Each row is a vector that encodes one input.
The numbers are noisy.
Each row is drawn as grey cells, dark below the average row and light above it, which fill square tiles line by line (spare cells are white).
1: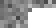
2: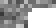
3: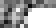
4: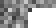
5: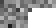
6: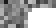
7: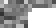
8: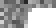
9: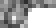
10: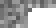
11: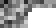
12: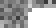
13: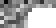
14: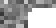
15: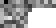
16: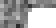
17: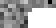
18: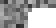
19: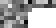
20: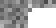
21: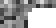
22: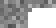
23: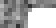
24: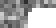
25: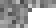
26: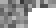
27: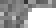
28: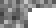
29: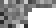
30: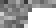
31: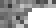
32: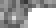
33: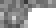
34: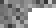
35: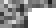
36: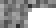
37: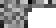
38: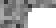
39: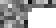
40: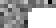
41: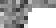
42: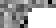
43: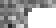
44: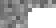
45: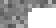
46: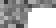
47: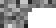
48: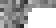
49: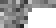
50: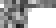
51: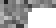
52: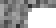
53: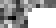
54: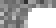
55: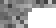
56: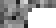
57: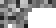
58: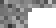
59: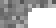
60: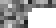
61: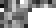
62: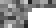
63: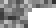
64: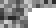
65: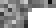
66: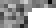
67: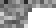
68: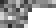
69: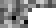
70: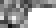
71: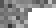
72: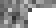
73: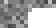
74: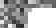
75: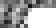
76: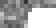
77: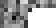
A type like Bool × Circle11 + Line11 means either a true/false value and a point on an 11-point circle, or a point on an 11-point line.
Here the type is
Line7.
